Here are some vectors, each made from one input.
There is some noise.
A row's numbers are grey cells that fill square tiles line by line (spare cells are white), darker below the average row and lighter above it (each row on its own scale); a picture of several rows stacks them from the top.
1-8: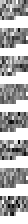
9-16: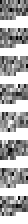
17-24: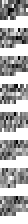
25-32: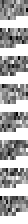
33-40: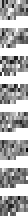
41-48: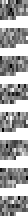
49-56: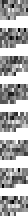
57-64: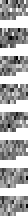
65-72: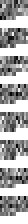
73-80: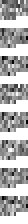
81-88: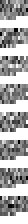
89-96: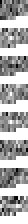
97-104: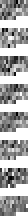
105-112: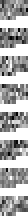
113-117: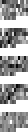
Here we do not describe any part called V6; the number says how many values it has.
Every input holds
a list of up to two items, each a true/false value and a value of V6.
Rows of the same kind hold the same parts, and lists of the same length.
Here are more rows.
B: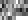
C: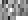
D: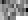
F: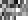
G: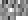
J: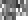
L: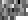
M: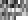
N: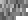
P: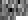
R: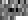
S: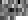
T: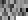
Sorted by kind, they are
B, C, G, L, N
D, J
F, M, P, R, S, T

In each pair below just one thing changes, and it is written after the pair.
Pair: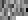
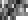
the value of V6 in item 1 of the list
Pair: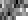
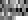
the value of V6 in item 2 of the list
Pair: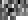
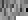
the true/false value in item 2 of the list
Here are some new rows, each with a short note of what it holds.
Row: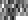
the empty list
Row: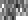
the empty list
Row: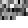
a list of one item
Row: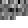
a list of two items
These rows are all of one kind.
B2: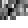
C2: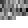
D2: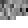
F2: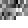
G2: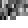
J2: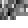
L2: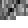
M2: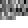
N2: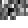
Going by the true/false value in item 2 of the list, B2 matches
G2 and J2.
